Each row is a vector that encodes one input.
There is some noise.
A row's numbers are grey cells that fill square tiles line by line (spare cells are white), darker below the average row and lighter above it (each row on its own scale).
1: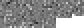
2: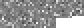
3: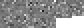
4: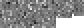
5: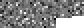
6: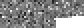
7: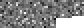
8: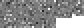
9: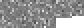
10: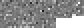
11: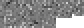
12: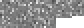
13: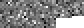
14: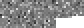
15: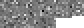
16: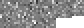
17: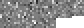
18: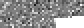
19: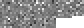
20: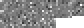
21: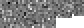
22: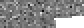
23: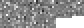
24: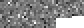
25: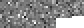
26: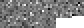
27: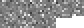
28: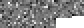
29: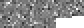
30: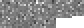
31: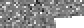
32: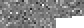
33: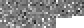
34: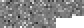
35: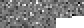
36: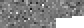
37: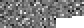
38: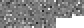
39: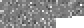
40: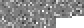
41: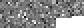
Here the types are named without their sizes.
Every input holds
a label and a true/false value.
